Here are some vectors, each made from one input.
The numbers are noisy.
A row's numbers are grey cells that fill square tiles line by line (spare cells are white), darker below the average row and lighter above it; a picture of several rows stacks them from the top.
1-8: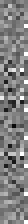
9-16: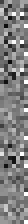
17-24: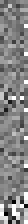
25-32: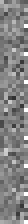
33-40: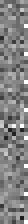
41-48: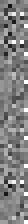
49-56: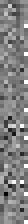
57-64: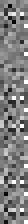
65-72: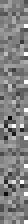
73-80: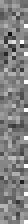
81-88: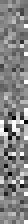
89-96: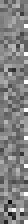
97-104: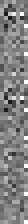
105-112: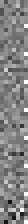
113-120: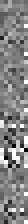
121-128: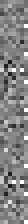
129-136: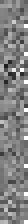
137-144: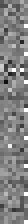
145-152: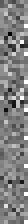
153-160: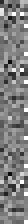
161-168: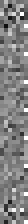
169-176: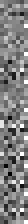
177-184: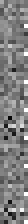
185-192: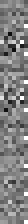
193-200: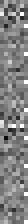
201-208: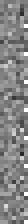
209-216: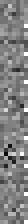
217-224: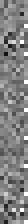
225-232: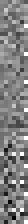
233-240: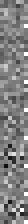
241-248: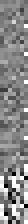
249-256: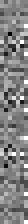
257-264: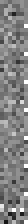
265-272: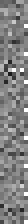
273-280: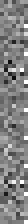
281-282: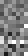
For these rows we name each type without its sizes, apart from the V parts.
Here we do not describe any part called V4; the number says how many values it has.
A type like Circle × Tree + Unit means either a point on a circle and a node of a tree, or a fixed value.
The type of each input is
List(Line × (Line + V4)).
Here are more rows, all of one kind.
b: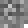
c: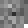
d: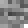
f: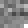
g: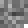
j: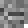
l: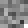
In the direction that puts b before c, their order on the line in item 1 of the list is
b, l, j, f, d, c, g.
